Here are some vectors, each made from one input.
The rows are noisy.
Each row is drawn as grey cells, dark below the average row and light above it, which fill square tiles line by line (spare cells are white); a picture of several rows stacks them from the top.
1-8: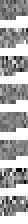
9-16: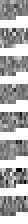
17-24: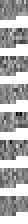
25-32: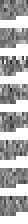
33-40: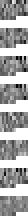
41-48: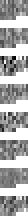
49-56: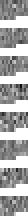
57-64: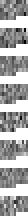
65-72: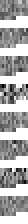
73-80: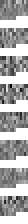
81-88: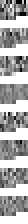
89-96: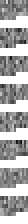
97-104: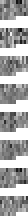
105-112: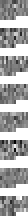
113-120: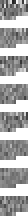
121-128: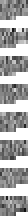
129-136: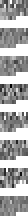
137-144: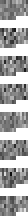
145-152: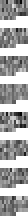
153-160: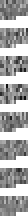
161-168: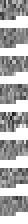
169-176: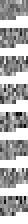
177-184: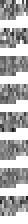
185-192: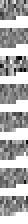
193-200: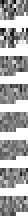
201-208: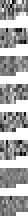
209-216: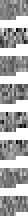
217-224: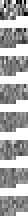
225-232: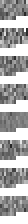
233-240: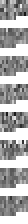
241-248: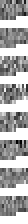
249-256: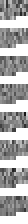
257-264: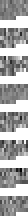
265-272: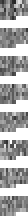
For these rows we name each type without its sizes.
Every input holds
a list of points on a line.
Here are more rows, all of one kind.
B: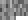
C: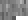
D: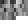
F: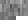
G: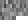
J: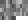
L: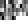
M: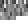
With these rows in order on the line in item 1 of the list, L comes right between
B and D.
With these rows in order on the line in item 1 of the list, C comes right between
J and M.
